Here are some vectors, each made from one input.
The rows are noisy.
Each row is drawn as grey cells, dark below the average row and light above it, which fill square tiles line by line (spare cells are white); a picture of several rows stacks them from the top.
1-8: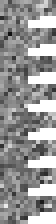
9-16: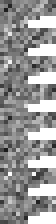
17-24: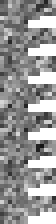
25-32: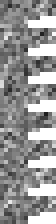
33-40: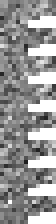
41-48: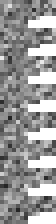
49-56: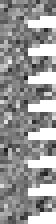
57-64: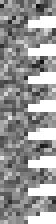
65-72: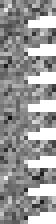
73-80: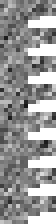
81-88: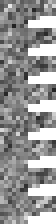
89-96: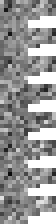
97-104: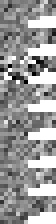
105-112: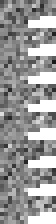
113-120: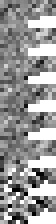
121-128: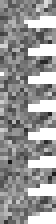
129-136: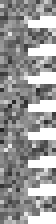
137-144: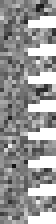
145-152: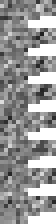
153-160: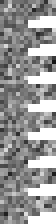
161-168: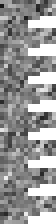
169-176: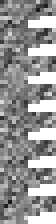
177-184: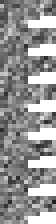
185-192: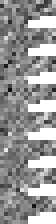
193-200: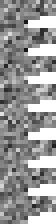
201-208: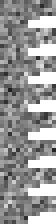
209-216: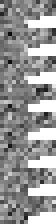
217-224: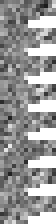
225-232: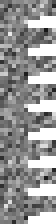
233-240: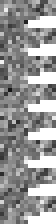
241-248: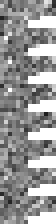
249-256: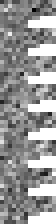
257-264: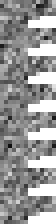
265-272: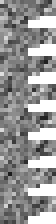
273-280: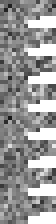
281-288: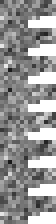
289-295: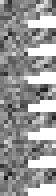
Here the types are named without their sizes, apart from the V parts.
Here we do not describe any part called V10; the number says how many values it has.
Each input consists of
a list of items, each a true/false value and a value of V10.
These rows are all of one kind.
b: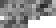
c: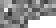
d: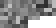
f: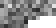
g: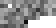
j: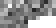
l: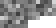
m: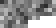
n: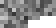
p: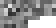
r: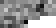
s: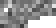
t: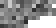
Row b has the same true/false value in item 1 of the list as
d, l, m and n.
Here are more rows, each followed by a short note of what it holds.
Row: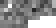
a list of two items
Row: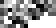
the empty list
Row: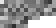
a list of two items
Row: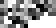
the empty list
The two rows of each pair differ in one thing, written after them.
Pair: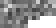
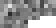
the true/false value in item 2 of the list
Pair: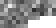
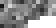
the true/false value in item 2 of the list
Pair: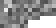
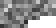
the true/false value in item 2 of the list
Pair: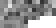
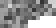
the true/false value in item 2 of the list
